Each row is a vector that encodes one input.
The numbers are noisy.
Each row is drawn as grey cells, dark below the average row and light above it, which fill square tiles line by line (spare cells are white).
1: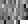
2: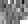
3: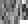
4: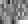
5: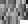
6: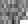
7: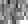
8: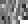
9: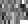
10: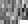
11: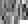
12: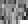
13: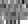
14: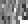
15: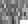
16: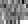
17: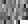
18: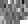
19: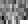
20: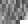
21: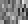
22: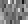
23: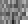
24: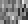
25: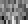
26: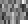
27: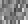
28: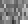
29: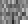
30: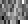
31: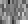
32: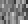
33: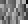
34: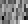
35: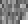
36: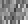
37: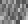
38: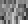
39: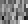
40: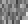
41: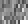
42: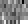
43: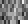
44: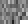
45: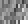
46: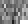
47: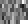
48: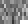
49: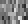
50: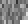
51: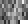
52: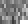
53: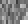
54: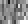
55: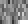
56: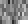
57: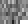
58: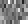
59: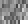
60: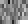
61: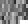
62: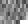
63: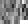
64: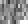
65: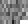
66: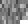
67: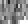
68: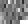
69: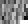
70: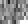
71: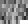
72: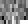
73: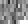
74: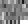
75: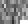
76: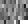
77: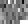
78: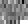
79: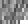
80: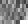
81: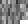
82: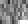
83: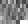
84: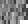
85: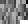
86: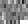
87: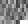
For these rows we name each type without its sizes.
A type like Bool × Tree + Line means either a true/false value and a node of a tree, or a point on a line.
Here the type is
Circle + Tree.
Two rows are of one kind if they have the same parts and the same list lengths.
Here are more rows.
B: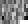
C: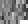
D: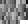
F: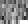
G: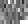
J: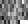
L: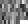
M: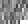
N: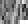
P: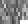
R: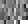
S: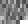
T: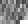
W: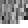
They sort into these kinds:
B, C, D, F, J, L, N, R, W
G, M, P, S, T

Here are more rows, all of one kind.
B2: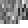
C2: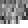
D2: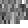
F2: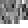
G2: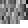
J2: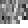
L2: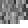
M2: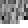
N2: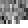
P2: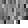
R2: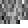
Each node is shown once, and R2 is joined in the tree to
D2.
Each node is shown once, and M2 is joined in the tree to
C2.
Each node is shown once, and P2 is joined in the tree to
J2.
